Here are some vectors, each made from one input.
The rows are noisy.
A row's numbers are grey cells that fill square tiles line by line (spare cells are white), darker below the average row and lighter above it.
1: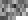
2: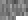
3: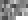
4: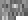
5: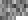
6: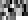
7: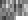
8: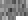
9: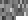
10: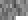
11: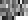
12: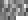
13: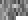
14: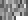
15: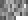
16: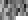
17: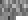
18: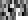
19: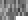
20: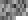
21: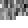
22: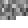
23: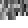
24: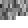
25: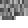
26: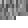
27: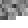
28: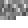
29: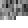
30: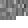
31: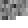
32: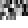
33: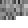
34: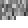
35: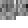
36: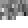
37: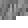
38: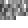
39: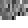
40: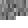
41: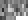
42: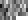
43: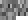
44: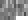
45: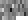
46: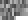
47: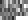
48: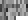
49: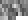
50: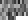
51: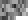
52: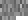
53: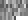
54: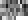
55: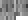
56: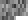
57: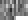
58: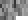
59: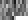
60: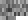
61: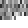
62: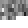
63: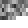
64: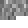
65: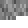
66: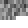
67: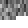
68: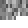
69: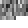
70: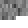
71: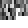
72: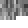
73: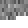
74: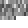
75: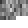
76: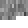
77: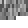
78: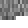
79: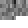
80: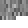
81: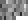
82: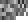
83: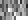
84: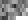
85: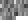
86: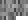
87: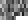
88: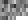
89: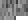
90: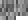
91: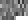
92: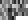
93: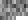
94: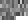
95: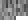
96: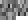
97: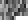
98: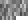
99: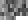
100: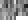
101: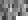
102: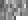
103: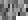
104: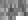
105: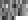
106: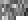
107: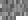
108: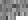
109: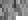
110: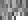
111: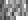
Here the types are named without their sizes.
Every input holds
a list of points on a line.
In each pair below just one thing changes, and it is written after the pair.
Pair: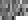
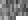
the place on the line in item 2 of the list
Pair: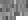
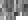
the place on the line in item 2 of the list
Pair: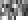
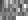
the place on the line in item 2 of the list
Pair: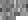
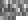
the place on the line in item 1 of the list
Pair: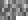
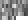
the place on the line in item 2 of the list
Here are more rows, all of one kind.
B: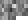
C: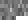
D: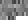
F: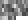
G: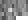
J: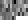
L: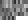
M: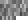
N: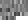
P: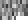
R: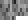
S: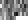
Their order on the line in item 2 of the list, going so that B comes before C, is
F, L, J, B, G, D, P, S, N, R, M, C.
